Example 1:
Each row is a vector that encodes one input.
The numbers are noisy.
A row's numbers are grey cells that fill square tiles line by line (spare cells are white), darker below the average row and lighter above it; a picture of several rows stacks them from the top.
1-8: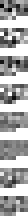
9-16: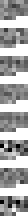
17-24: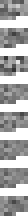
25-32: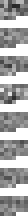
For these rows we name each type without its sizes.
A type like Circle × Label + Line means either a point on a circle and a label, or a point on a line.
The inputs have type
Label.
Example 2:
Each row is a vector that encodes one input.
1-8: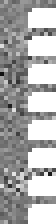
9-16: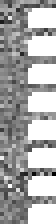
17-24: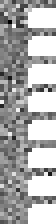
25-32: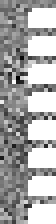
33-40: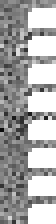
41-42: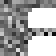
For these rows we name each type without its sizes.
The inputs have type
Bool × Bool × Bool.
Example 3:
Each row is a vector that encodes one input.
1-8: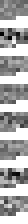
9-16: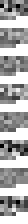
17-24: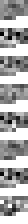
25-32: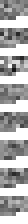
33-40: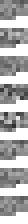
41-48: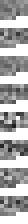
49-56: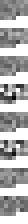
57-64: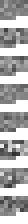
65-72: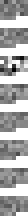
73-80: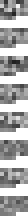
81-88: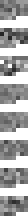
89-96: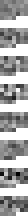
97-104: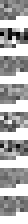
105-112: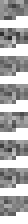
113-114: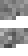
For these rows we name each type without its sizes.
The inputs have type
Label.
